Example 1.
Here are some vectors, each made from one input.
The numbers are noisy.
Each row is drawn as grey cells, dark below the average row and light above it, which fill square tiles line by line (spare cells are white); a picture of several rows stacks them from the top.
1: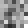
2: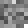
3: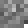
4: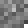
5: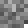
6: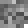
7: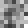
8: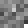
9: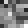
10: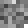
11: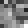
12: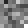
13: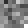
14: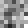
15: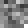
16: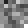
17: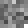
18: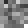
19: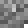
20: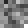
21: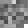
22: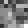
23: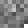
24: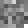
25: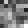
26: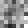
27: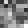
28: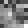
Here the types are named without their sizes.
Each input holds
a point on a line.
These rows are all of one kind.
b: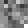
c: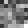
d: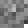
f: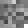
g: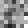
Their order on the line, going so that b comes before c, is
g, b, d, f, c.
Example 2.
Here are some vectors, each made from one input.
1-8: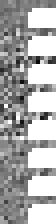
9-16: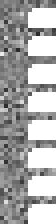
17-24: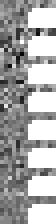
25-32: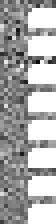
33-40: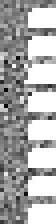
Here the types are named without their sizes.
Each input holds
a point on a line.
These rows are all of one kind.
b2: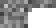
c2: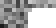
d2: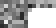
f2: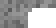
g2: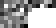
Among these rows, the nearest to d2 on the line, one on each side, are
f2 and g2.
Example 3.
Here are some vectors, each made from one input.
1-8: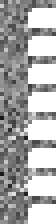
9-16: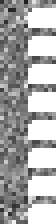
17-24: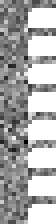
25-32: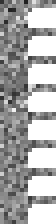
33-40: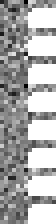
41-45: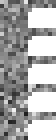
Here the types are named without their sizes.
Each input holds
three true/false values.
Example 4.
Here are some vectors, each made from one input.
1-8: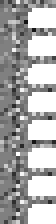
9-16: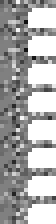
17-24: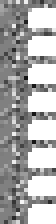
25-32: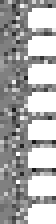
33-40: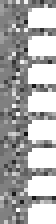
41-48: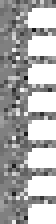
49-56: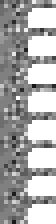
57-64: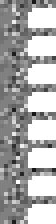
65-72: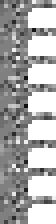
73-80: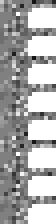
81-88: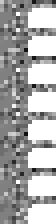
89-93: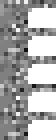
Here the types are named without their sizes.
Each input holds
three true/false values.
